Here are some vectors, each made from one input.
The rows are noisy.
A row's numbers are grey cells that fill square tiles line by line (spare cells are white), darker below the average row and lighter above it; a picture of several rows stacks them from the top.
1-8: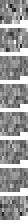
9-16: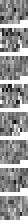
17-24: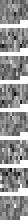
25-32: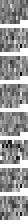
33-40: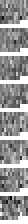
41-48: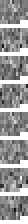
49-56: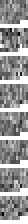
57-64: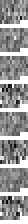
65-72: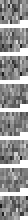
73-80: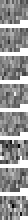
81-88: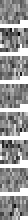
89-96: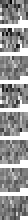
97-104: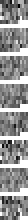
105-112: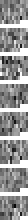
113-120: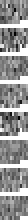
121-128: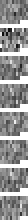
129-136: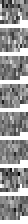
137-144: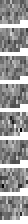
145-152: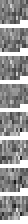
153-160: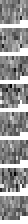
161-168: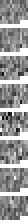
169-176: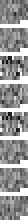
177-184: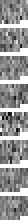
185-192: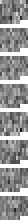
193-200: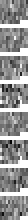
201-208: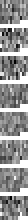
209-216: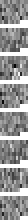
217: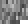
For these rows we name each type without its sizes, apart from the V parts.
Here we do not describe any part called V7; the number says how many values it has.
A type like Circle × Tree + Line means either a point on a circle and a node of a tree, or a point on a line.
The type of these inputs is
Line + List(Bool × V7).
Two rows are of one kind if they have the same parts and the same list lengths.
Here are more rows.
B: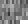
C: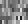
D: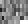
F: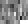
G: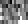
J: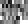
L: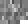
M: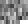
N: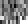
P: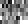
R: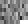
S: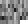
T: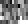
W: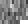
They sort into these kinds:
B, L, W
C, D, F, M, R, S
G, J, P, T
N

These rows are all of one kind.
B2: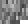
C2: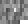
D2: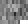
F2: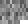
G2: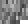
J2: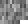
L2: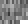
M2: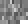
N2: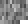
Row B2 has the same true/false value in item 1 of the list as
G2 and L2.
